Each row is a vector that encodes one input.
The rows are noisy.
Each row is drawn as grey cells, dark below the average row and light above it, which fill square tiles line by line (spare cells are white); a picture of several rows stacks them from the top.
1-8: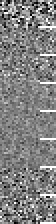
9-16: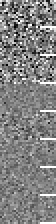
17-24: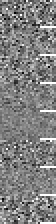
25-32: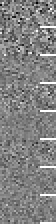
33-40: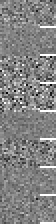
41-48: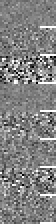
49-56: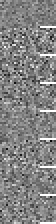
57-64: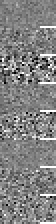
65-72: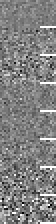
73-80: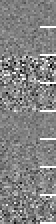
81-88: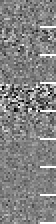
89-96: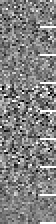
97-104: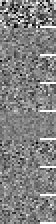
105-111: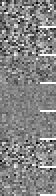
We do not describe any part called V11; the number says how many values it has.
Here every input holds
a point on a 5-point line, a true/false value and a value of V11.
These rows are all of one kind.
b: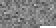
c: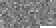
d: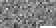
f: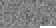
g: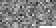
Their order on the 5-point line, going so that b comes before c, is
b, d, f, g, c.
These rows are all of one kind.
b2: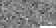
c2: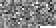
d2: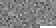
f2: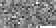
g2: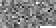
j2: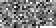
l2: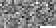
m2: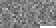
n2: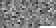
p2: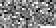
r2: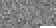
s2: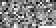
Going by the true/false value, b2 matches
d2, m2 and p2.
